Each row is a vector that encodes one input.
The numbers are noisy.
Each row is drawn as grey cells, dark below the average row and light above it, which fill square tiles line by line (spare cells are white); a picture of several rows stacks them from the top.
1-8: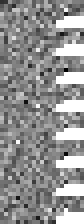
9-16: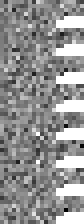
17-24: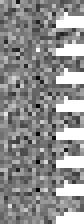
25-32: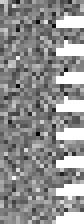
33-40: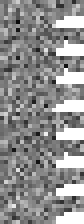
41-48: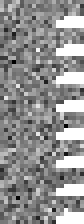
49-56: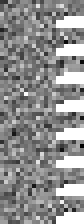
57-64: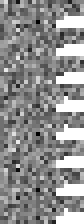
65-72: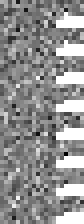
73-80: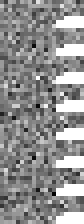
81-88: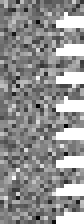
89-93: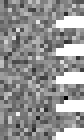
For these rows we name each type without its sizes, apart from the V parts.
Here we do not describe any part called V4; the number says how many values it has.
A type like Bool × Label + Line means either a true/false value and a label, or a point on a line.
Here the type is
(Bool × Circle + Unit) × (Line + V4).
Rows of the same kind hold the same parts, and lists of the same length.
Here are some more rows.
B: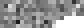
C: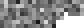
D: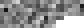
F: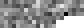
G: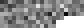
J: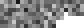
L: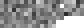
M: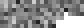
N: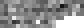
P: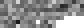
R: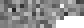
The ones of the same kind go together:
B, D, L, N, P, R
C
F, G
J, M

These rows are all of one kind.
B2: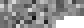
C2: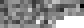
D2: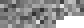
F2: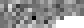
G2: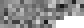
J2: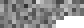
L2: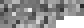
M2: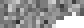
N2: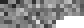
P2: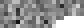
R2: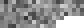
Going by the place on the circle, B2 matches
F2, J2 and R2.
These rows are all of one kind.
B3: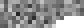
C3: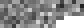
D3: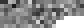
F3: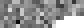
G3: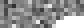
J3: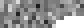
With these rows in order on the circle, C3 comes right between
B3 and D3.
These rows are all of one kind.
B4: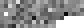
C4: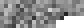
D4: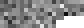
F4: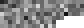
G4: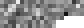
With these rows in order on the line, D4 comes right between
C4 and G4.
